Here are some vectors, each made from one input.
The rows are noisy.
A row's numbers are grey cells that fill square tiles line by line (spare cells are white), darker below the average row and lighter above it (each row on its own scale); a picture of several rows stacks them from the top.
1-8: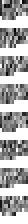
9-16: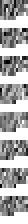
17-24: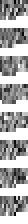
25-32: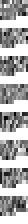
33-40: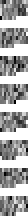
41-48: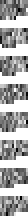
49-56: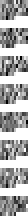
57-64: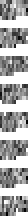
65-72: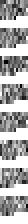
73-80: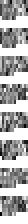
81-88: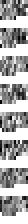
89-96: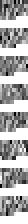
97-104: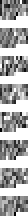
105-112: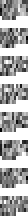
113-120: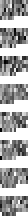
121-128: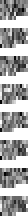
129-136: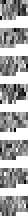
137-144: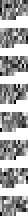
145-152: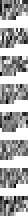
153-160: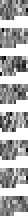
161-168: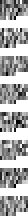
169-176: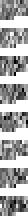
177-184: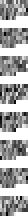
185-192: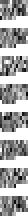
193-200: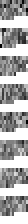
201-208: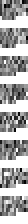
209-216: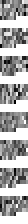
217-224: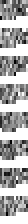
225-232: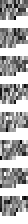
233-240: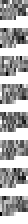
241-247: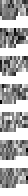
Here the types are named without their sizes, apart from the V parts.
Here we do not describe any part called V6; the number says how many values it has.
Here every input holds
a label, together with either a node of a tree, or a value of V6.
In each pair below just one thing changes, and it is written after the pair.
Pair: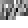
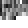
the value of V6
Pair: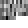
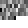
the label
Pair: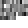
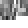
the label
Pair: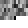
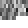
the value of V6
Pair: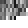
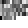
the label
